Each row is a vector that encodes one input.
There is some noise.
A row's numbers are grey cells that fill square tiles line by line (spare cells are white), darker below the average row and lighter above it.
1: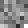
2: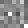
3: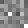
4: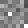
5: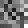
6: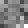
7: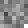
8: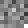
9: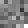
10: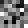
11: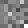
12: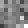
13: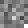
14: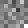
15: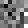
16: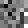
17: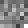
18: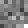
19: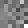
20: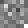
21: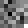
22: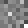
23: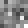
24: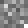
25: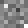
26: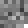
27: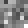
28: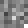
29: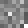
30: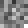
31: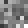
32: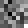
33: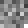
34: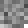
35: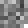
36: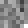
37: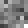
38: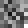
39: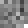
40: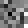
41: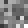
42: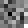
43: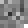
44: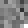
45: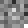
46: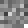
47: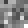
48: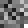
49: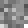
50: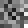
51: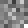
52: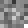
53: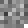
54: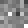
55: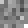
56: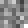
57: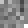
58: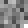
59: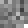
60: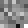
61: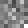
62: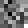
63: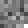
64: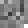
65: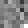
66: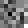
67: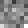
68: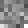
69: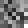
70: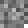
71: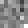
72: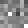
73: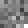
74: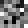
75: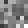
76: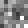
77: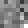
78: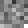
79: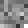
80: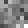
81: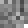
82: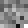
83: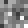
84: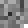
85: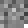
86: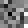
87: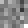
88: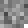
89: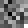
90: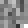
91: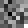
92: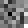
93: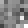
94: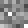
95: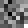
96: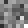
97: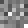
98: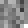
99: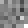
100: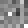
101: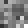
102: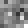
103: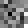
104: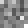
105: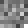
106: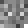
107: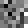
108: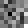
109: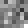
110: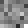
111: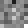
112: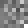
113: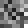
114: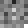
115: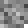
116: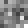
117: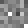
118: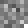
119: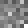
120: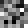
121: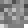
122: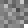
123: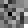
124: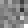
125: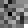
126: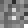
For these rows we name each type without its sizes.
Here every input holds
a list of points on a line.
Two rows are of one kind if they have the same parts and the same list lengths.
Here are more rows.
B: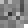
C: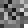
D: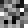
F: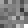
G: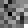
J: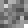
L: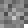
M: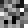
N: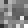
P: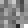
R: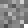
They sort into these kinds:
B, F, J, N, P
C, G
D, M
L, R

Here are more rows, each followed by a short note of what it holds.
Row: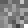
a list of three items
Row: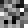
the empty list
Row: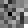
a list of one item
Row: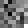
a list of one item
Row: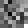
a list of one item
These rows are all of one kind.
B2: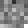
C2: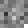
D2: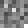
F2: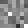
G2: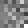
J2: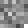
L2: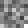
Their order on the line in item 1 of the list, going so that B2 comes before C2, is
J2, L2, B2, C2, D2, F2, G2.
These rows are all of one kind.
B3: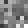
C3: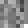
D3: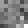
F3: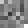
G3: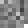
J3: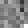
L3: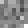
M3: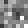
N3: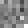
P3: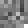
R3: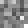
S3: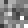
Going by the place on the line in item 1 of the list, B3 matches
M3 and S3.
